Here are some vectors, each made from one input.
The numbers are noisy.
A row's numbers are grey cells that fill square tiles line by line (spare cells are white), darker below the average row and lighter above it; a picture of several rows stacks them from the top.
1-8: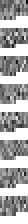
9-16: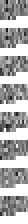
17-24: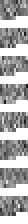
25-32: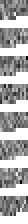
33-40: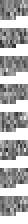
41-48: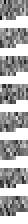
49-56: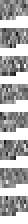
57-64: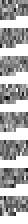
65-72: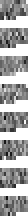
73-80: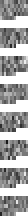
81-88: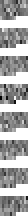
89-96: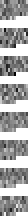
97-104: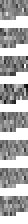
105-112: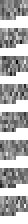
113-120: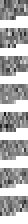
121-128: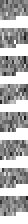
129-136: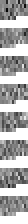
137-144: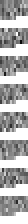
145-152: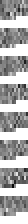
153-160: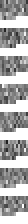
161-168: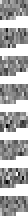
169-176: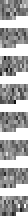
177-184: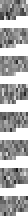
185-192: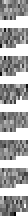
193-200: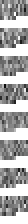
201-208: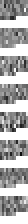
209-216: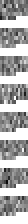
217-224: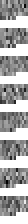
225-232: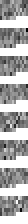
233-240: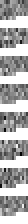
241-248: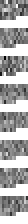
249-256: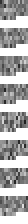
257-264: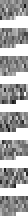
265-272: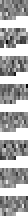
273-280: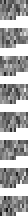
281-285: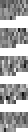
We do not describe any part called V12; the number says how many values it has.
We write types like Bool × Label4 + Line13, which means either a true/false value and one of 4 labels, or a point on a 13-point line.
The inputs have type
(Circle8 + Unit) × (Line13 + V12).
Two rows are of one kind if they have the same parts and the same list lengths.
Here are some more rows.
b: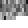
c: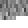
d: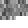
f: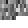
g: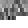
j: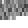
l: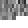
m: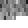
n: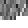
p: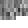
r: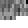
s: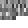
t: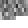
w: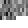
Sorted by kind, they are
b, c, m, t
d, f, j, l, s
g, w
n, p, r

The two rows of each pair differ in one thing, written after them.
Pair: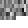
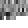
the place on the 8-point circle
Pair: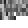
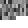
the place on the 8-point circle
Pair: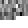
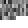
the place on the 13-point line
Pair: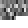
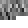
the place on the 8-point circle
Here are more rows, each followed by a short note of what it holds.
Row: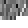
a point on a 13-point line
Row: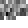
a point on an 8-point circle and a point on a 13-point line
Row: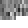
a point on a 13-point line
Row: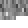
a value of V12
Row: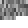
a point on an 8-point circle and a value of V12
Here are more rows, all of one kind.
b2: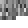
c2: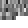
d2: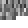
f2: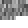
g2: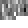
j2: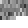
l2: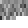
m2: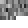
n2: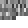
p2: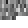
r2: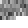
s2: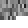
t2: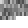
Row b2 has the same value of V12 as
j2, m2, r2 and t2.
